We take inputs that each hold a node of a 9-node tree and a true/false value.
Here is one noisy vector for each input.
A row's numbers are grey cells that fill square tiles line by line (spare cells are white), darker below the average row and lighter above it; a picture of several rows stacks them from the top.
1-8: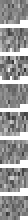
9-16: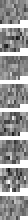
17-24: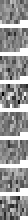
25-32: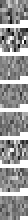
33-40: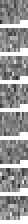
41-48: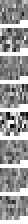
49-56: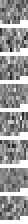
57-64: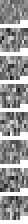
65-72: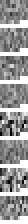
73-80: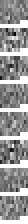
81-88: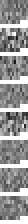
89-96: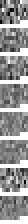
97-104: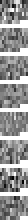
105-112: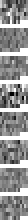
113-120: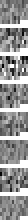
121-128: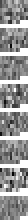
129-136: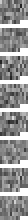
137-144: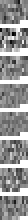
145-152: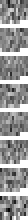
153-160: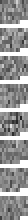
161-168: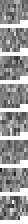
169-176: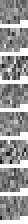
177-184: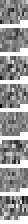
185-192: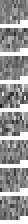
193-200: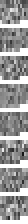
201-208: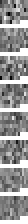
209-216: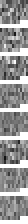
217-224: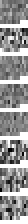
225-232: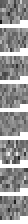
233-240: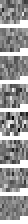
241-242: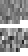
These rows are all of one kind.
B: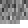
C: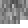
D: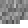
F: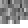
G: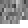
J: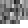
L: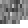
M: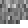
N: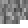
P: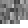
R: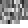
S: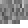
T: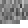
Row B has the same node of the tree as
J, N and P.
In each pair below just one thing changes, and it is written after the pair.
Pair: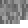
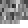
the node of the tree
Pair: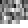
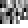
the node of the tree
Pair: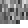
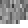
the node of the tree
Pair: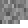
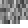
the true/false value
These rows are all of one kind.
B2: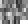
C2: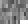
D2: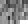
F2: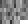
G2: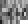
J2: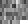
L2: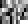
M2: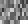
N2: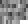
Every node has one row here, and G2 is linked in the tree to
J2 and N2.
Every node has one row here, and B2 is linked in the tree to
C2.
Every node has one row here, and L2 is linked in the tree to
N2.
